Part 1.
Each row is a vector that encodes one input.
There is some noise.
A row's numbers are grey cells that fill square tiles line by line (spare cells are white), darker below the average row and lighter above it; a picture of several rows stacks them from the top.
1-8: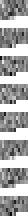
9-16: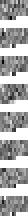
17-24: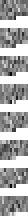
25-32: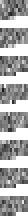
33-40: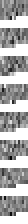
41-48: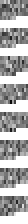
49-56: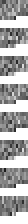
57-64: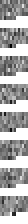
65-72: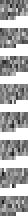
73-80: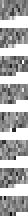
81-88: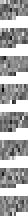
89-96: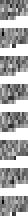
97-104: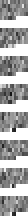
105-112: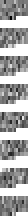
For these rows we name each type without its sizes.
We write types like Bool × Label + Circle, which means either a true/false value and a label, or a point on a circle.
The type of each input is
Bool × Bool × Bool + Line × (Tree + Unit).
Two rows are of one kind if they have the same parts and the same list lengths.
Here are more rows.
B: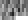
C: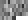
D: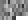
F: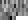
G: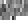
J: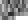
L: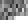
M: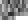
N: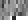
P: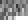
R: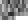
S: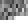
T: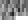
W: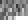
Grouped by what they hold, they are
B, J, L, M, P, R, S, T, W
C, D, G, N
F

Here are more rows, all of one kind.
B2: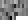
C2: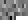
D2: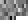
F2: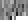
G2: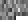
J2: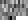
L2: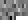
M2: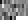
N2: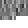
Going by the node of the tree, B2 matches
C2, G2 and L2.
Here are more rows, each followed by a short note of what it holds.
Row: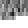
three true/false values
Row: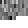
a point on a line and a node of a tree
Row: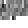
a point on a line
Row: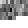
a point on a line and a node of a tree
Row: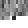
a point on a line
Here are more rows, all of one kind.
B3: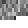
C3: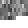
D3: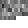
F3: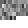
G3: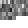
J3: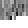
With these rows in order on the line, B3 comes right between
D3 and F3.
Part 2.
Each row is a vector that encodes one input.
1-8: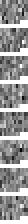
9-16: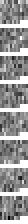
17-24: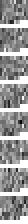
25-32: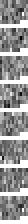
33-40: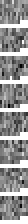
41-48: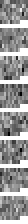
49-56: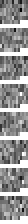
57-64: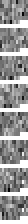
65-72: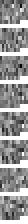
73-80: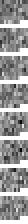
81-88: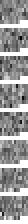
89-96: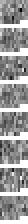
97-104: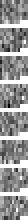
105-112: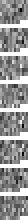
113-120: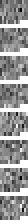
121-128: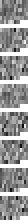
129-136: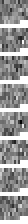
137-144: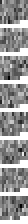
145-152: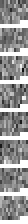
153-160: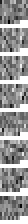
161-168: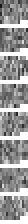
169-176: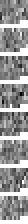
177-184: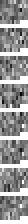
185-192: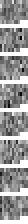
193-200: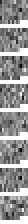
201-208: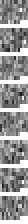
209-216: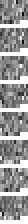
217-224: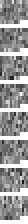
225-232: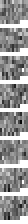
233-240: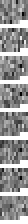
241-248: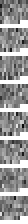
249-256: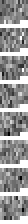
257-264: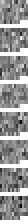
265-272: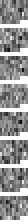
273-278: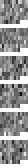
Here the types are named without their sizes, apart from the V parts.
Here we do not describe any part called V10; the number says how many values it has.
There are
2 kinds of row.
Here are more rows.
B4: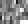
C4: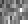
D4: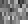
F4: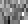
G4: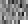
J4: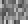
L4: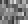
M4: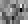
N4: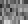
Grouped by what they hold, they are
B4, C4, D4, G4, J4, N4
F4, L4, M4

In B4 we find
four true/false values and a value of V10.
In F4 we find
a point on a circle and four true/false values.
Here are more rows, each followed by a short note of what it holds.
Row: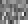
a point on a circle and four true/false values
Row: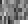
a point on a circle and four true/false values
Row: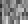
four true/false values and a value of V10
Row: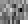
a point on a circle and four true/false values
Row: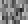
a point on a circle and four true/false values
